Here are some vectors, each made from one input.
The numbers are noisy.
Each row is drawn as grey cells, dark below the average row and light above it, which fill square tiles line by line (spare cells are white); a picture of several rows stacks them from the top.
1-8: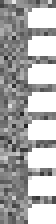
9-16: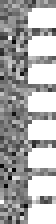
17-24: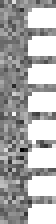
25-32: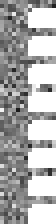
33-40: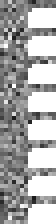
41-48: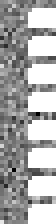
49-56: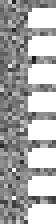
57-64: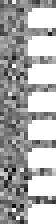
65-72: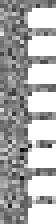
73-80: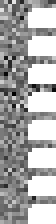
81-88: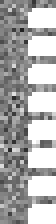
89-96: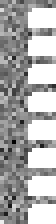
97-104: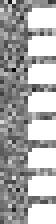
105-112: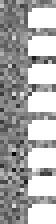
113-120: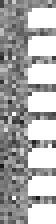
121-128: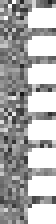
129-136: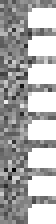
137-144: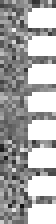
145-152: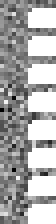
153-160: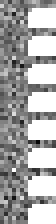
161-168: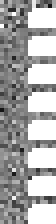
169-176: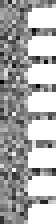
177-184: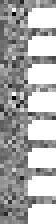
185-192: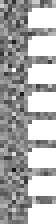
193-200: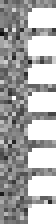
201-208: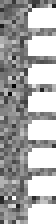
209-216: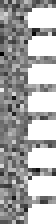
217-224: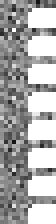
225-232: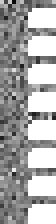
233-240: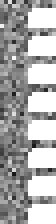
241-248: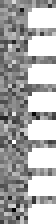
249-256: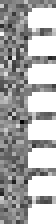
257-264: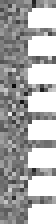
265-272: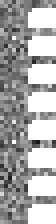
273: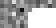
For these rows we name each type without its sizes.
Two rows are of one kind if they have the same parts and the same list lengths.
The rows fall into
4 kinds.
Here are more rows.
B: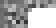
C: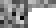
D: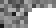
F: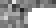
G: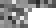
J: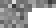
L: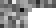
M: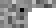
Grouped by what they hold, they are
B
C
D
F, G, J, L, M

